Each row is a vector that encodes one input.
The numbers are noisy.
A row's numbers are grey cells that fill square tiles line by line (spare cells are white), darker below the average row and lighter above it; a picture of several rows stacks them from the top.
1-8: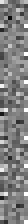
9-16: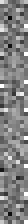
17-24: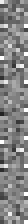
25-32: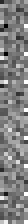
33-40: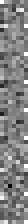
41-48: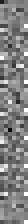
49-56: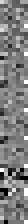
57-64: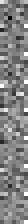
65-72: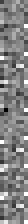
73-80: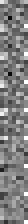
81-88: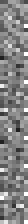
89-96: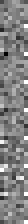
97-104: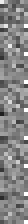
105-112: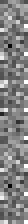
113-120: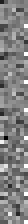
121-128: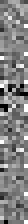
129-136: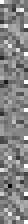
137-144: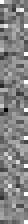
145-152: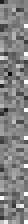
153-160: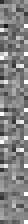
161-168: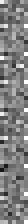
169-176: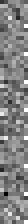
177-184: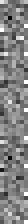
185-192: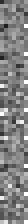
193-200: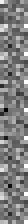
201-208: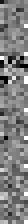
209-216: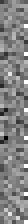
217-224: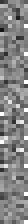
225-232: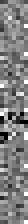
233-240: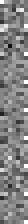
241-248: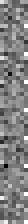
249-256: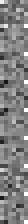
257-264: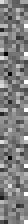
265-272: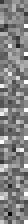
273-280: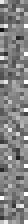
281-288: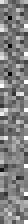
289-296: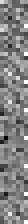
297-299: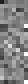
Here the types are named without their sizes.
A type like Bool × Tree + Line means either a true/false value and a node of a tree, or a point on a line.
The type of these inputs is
List(Line).
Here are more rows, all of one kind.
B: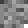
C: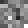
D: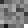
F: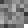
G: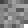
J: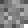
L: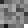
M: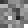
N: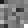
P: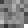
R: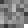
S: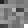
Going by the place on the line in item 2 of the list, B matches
F, G and R.
